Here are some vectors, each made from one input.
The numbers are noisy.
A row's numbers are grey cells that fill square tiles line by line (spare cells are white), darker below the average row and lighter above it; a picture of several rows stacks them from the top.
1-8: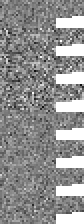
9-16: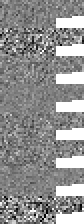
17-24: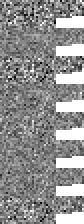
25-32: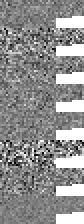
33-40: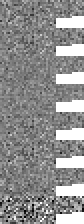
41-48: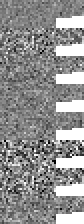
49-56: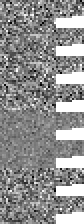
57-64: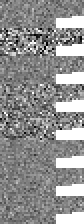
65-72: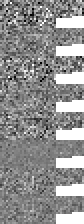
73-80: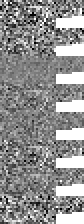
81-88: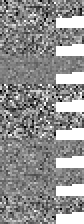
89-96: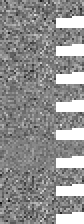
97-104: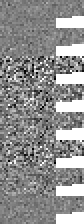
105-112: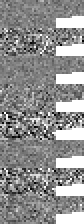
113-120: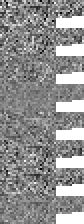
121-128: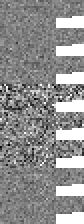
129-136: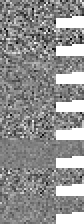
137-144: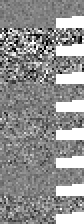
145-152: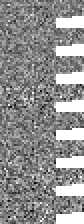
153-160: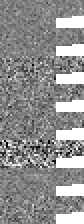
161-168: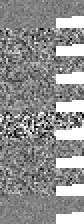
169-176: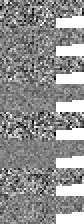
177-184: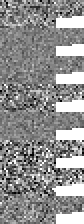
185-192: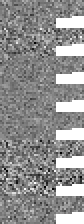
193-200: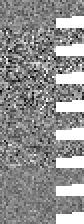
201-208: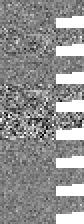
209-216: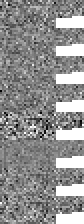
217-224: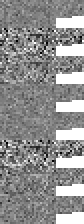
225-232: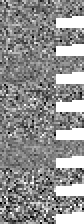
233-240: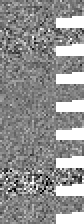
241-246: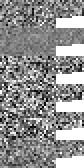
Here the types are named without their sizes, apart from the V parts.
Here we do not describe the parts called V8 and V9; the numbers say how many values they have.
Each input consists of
a label, together with either a label, a true/false value and a value of V9, or a point on a line and a value of V8.
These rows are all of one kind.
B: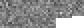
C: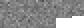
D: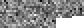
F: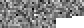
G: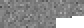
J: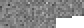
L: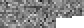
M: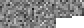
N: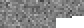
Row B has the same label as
D, J and M.
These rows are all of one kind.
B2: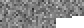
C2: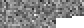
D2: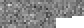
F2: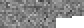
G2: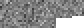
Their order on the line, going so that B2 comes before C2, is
F2, B2, D2, G2, C2.
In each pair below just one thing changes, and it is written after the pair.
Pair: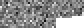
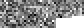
one of the two labels
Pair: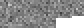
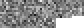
the true/false value
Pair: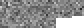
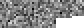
one of the two labels
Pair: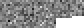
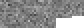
the true/false value
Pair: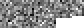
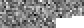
the value of V9
